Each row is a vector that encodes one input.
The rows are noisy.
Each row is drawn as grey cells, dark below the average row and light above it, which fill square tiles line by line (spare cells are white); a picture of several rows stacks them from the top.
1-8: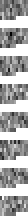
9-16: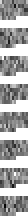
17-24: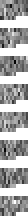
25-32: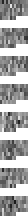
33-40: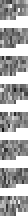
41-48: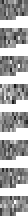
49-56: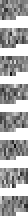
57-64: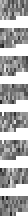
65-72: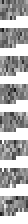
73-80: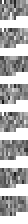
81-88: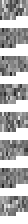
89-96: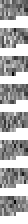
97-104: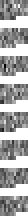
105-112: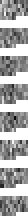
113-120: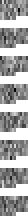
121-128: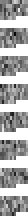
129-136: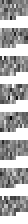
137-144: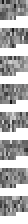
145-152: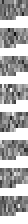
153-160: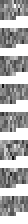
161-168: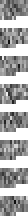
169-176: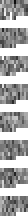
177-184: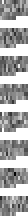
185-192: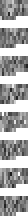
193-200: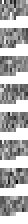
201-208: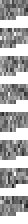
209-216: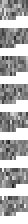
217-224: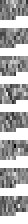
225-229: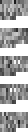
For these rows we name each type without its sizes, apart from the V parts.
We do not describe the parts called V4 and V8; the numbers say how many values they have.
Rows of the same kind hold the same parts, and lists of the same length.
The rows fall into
2 kinds.
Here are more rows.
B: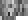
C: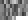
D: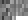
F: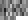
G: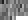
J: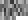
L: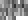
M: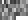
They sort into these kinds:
B, M
C, D, F, G, J, L

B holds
a label, a value of V4 and a value of V8.
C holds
a point on a circle, a true/false value, a value of V4 and a value of V8.
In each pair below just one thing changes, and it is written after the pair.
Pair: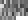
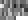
the value of V8
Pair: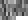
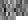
the true/false value
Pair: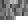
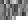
the value of V8
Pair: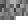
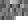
the true/false value
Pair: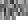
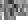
the value of V8
